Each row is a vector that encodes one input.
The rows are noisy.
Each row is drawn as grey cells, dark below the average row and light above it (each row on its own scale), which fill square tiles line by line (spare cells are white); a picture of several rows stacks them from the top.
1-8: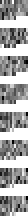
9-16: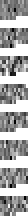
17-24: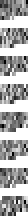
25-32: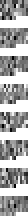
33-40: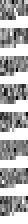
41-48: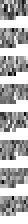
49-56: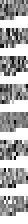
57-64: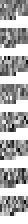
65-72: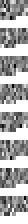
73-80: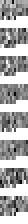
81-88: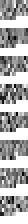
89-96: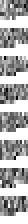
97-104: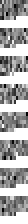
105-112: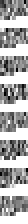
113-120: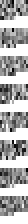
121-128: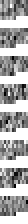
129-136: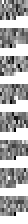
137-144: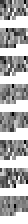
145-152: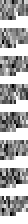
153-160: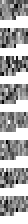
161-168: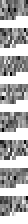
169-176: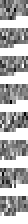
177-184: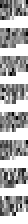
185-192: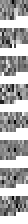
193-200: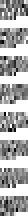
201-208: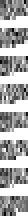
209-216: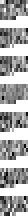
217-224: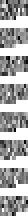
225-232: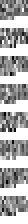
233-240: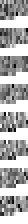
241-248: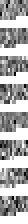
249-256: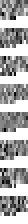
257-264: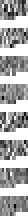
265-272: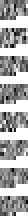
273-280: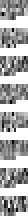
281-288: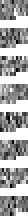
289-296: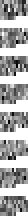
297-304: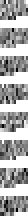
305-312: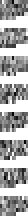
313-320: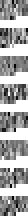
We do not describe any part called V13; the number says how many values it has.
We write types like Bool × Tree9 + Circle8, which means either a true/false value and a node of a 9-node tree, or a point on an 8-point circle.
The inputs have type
Bool × Label6 + V13 × V13.
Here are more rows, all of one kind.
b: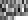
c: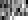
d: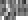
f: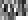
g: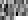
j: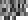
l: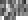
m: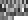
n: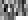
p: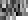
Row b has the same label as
d, l and m.
